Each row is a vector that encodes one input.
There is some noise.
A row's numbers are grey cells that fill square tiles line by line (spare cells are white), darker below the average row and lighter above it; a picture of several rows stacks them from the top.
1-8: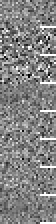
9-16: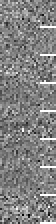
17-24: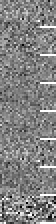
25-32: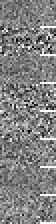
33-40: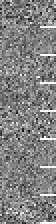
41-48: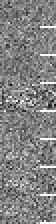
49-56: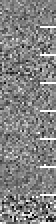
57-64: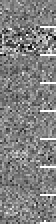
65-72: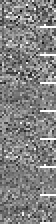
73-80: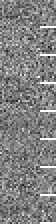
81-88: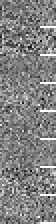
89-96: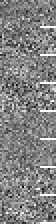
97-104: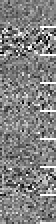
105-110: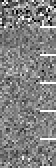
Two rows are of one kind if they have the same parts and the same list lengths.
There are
4 kinds of row.
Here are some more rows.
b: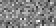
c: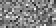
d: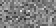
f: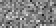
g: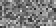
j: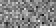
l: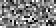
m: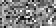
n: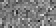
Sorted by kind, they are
b, c, f, j
d, m
g, n
l

